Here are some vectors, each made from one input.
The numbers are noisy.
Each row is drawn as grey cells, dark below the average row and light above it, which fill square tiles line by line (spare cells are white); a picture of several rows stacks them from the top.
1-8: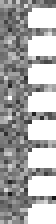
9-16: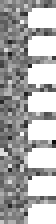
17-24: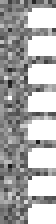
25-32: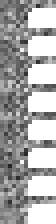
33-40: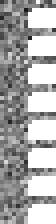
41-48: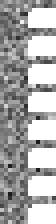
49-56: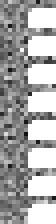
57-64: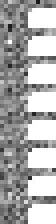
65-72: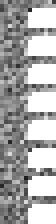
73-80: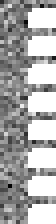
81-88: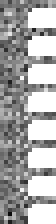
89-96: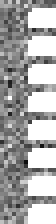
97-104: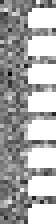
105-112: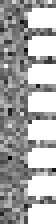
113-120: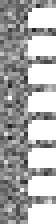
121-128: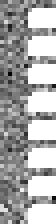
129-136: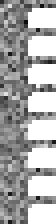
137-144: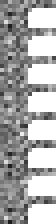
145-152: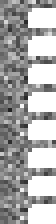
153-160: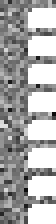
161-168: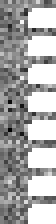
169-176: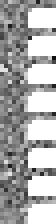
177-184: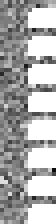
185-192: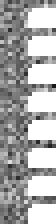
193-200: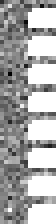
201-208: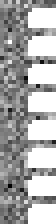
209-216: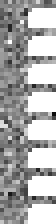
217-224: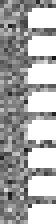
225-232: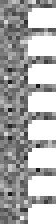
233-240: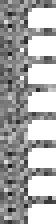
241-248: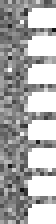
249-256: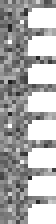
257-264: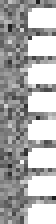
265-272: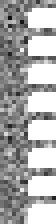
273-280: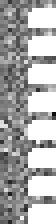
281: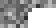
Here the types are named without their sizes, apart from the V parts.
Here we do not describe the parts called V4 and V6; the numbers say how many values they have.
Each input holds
either a fixed value, or a label and a true/false value, or a value of V4 and a value of V6.
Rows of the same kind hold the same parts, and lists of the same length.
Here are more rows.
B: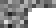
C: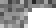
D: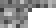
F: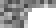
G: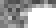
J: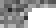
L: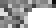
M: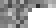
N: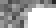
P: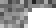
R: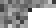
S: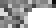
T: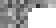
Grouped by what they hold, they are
B
C, D, F, G, J, M, N, P, R, T
L, S

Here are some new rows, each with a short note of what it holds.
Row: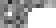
a label and a true/false value
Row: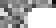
a fixed value
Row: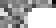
a fixed value
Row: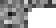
a value of V4 and a value of V6
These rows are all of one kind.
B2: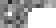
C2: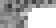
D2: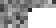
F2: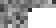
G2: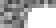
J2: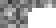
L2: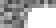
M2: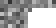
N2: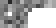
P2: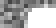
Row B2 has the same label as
G2, L2, N2 and P2.
